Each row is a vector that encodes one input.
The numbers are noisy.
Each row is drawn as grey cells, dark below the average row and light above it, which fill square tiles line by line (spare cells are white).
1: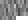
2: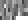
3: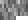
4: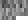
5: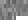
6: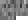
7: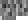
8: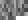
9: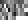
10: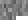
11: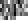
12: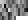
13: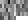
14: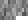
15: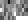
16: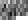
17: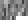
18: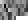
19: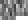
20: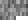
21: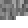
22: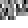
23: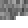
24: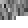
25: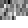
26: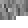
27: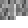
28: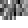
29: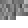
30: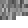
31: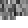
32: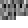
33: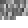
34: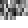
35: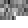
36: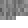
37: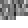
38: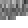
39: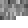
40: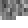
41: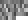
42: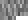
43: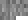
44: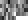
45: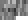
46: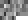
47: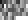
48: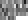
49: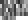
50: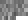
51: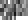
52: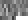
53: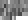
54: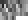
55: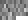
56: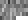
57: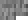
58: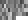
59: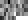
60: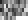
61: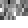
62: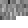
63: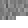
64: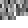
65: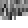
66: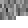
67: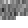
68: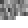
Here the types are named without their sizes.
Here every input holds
either a point on a circle, or a point on each of two lines.
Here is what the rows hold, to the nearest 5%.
About 45% of them hold a point on a circle. The rest hold a point on each of two lines.
